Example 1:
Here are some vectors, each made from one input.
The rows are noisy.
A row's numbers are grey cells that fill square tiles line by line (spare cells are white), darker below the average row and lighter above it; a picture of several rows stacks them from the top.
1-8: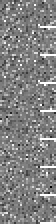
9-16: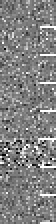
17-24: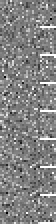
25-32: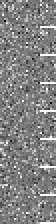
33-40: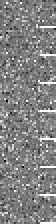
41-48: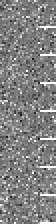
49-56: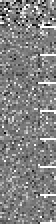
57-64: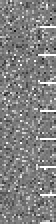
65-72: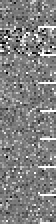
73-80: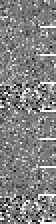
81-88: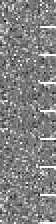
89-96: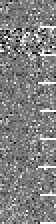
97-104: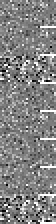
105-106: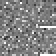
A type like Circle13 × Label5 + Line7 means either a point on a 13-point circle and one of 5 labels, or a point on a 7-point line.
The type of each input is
Circle16 + Unit.
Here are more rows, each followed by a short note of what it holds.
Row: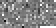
a point on a 16-point circle
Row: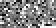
a fixed value
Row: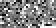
a fixed value
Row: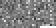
a point on a 16-point circle
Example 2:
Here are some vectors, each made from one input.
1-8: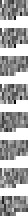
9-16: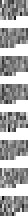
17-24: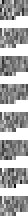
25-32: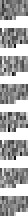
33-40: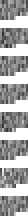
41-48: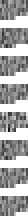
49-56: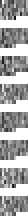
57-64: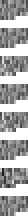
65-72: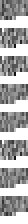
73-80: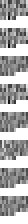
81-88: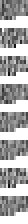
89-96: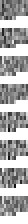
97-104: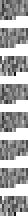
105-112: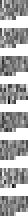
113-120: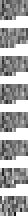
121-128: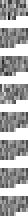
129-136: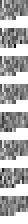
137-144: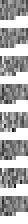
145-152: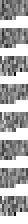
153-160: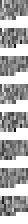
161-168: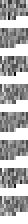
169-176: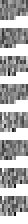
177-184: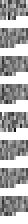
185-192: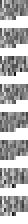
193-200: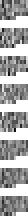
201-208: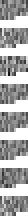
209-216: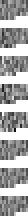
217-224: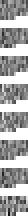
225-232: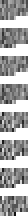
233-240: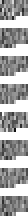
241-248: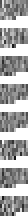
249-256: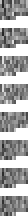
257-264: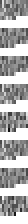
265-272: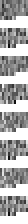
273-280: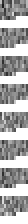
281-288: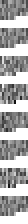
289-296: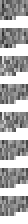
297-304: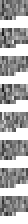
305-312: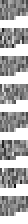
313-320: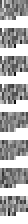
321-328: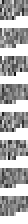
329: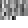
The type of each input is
Bool × Bool × Bool.
